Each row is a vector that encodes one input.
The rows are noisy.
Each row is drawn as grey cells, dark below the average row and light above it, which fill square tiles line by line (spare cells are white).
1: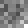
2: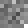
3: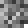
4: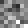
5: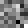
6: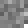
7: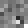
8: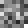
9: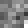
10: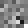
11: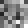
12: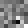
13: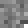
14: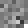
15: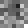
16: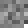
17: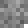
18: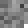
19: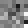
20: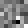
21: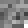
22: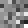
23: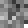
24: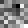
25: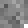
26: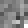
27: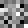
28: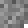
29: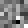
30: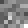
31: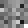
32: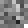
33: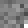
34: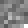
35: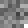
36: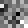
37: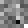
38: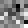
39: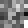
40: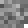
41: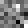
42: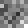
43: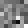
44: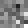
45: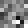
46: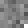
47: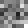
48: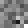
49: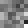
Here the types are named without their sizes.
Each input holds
a list of points on a circle.
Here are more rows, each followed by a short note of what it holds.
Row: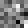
a list of one item
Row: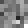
a list of one item
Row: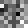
a list of two items
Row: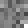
a list of one item
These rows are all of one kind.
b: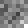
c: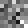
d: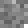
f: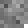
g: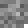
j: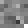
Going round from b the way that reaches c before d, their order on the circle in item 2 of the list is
b, c, f, d, j, g.
